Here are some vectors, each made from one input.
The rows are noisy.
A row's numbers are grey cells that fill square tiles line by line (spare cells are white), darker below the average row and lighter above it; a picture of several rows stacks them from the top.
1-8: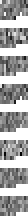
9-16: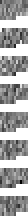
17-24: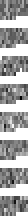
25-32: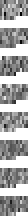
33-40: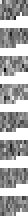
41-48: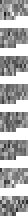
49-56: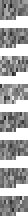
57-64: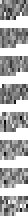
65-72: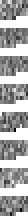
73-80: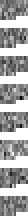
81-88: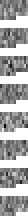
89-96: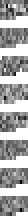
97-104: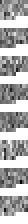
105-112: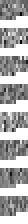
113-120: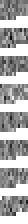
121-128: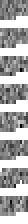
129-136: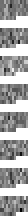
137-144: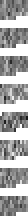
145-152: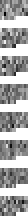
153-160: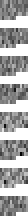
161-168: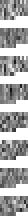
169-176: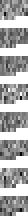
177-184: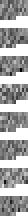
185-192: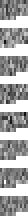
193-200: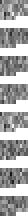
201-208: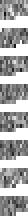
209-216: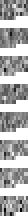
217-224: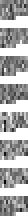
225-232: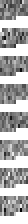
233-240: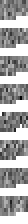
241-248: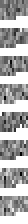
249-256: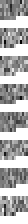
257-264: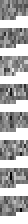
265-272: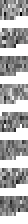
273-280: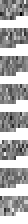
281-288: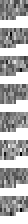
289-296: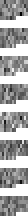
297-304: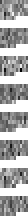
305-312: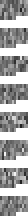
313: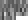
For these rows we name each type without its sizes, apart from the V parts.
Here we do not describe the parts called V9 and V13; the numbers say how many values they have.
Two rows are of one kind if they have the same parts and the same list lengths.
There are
3 kinds of row.
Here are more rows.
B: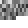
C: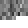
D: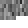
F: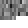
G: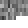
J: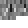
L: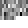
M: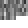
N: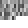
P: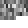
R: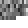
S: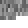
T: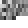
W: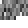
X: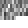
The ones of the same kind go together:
B, C, F, G, P, S, T
D, J, M, R, W
L, N, X

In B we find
a point on a line, a value of V9 and a value of V13.
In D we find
a point on a circle, a point on a line and a value of V9.
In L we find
a point on a line.
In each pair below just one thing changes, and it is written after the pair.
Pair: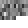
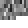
the place on the line
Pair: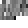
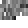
the place on the circle
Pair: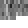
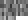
the value of V9
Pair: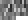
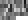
the place on the circle
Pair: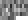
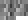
the place on the line
